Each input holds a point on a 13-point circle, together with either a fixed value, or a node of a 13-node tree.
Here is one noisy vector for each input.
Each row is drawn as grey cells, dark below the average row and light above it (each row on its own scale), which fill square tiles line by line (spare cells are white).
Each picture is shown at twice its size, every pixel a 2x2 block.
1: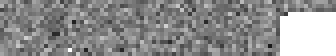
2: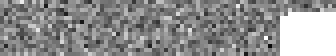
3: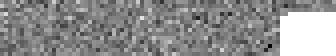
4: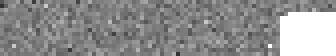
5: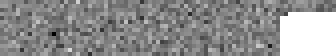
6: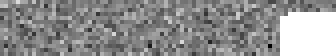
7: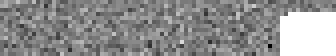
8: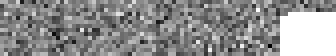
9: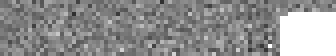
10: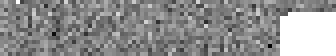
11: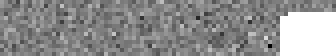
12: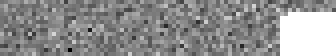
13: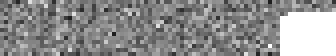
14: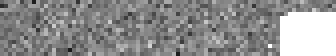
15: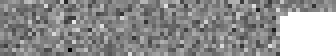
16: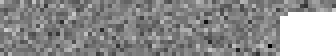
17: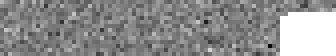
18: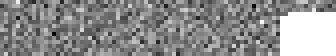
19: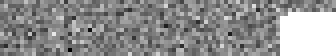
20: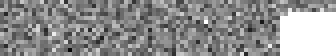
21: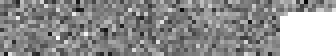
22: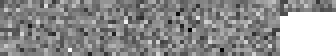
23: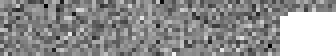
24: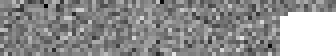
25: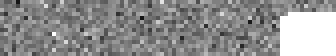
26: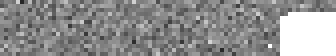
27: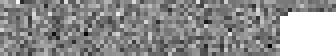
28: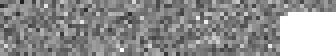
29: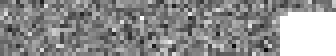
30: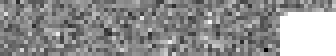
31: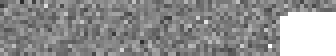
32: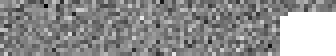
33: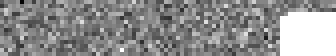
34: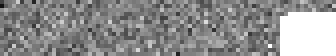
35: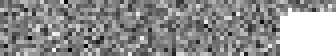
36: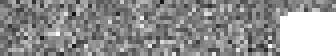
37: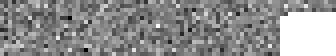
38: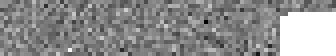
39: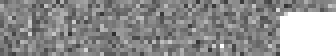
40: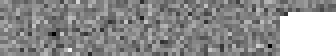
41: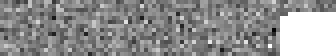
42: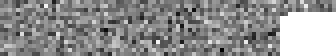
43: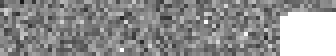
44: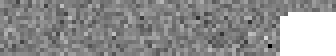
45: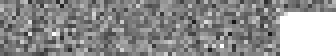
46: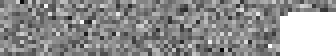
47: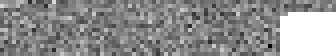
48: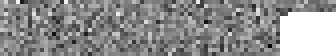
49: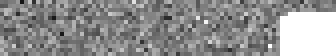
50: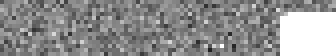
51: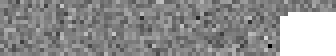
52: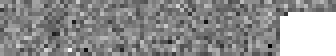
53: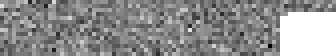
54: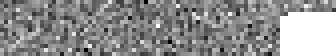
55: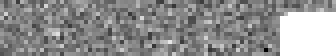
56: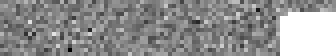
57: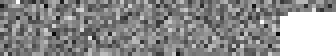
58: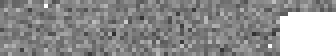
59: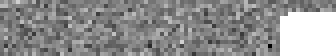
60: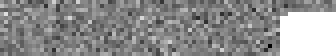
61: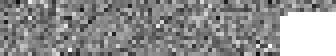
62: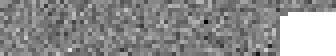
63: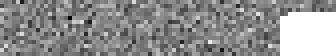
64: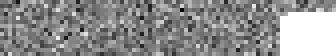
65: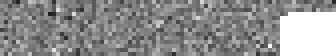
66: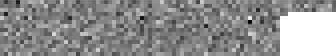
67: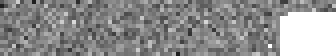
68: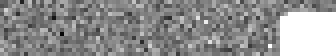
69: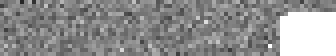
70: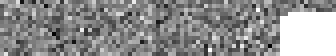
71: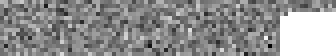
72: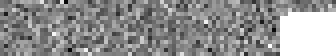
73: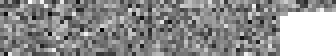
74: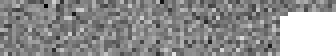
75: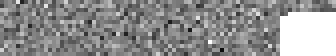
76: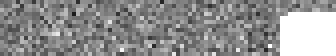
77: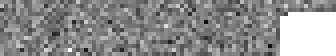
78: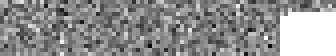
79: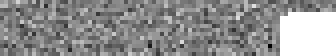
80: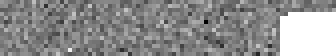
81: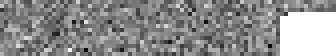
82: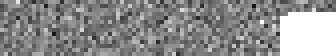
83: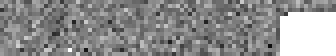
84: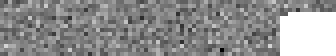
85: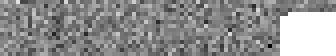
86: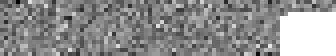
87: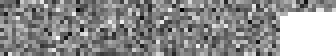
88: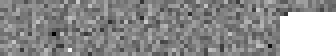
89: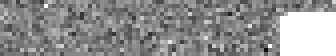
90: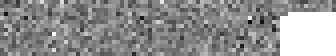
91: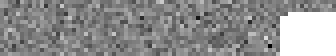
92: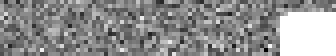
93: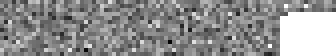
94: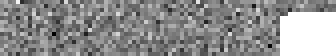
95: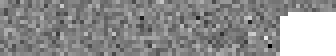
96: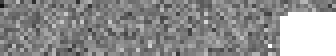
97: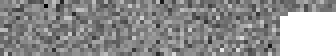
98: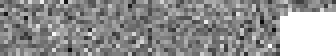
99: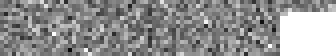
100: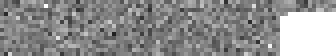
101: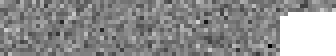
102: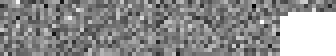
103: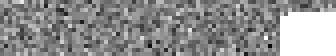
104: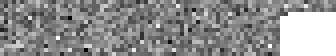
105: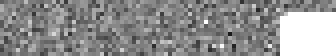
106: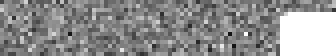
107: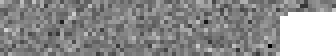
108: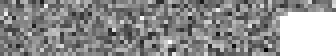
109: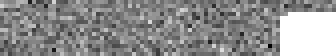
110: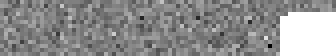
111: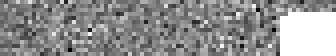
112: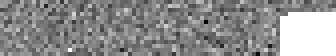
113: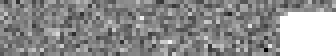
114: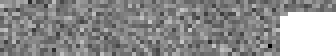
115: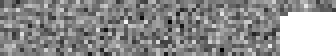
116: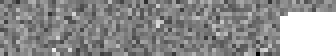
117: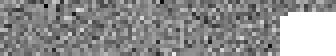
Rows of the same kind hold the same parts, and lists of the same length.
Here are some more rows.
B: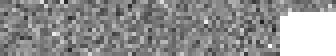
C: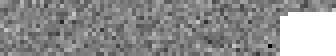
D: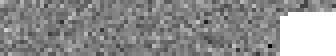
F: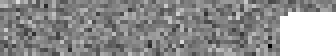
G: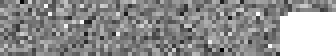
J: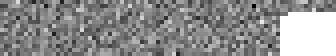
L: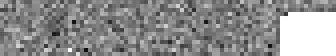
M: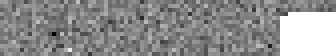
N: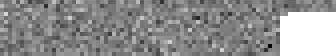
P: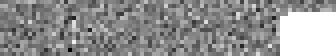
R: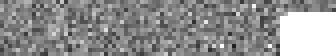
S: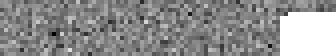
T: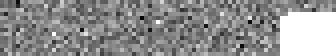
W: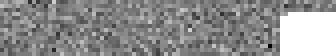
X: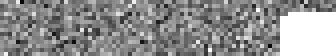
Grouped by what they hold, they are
B, G, P, R, T
C, D, F, J, L, M, N, S, W, X

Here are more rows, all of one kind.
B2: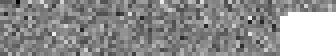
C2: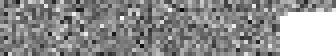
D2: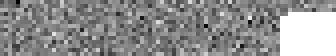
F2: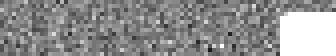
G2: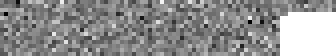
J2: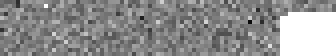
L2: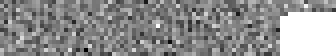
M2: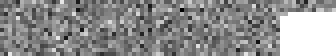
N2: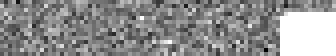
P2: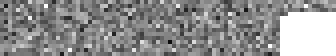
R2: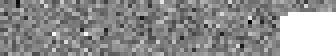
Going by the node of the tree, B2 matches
N2 and P2.
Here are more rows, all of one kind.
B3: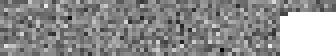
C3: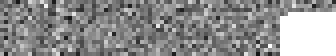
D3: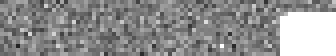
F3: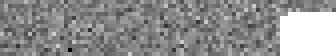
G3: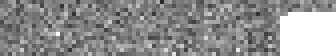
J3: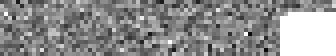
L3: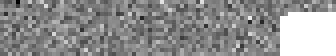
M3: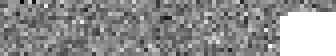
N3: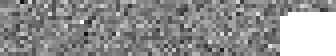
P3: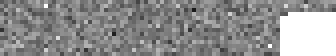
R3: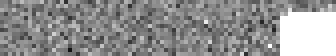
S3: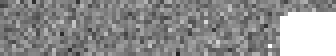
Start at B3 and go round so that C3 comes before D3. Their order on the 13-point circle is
B3, P3, C3, L3, R3, F3, D3, J3, G3, S3, M3, N3.
